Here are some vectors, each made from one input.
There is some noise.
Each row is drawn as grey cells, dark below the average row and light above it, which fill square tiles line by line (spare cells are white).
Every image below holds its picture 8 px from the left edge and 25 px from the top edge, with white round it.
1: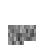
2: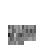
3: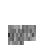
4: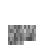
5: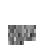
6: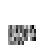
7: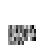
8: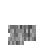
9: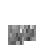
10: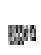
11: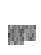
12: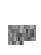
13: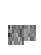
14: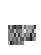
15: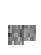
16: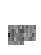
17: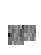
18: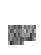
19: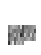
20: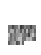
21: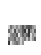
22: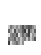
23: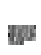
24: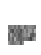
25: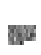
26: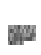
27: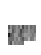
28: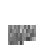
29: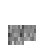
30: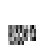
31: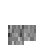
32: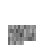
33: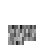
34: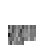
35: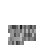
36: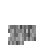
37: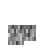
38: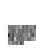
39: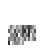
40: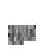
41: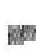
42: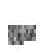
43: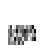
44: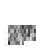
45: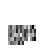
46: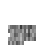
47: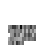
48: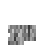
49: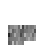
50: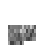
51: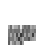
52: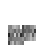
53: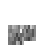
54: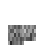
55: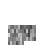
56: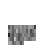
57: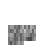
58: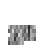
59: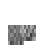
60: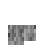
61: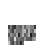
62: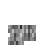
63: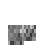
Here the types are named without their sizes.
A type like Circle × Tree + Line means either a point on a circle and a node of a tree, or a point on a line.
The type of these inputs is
List(Line).
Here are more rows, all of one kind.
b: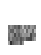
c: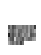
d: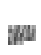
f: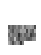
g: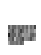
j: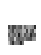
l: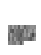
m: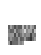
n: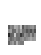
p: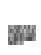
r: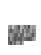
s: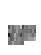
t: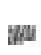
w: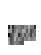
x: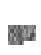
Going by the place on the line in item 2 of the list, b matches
g, l, r and x.
